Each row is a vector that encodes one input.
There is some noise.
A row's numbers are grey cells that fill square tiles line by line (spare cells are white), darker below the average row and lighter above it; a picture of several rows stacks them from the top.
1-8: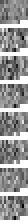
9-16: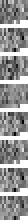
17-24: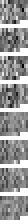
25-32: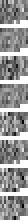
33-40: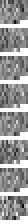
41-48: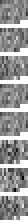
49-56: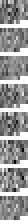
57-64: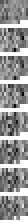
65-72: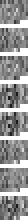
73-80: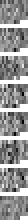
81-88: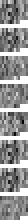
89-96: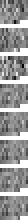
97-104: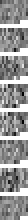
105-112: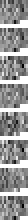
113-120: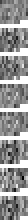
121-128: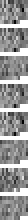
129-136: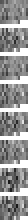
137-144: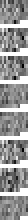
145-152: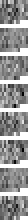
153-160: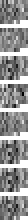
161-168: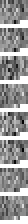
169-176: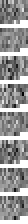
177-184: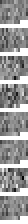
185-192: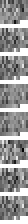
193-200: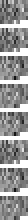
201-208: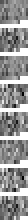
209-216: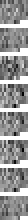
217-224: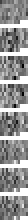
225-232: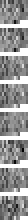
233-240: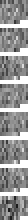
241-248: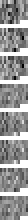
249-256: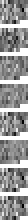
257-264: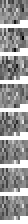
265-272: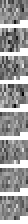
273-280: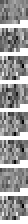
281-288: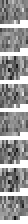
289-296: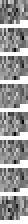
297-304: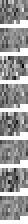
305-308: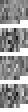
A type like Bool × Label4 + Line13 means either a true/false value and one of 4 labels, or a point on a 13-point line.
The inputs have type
Line10.
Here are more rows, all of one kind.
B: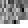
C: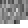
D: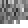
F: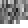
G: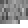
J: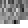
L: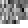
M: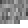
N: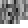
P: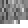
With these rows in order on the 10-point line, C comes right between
J and M.
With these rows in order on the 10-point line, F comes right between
D and N.
